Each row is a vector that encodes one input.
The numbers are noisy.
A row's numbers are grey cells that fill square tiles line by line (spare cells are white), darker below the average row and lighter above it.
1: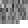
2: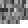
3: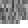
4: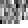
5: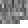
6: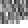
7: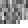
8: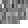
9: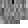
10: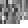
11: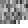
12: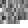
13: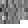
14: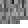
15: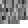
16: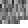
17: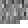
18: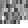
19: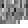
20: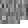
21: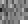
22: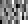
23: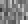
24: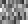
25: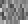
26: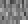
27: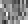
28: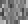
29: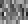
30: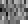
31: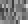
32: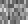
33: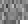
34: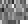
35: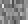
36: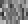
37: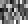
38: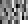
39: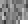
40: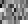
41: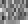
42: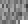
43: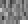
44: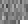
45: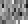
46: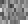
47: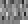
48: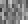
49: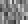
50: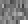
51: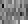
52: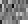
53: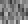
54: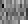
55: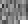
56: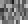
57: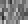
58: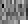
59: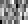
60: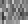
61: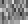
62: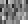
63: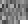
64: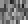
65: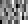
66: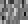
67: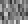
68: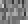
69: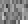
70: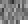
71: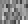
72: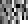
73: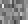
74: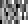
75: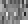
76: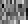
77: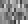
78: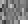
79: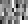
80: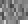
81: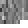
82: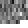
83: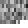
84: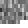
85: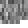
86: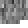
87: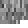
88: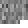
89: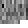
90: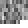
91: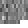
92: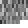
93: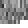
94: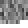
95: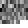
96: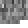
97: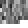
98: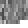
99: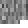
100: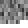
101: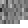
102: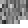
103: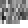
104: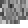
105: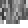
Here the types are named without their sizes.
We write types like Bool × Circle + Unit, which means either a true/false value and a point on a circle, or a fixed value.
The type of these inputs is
List(Line).
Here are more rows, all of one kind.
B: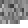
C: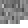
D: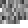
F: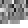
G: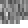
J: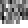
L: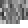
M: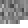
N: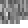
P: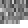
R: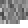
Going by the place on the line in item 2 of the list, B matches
C, F and R.
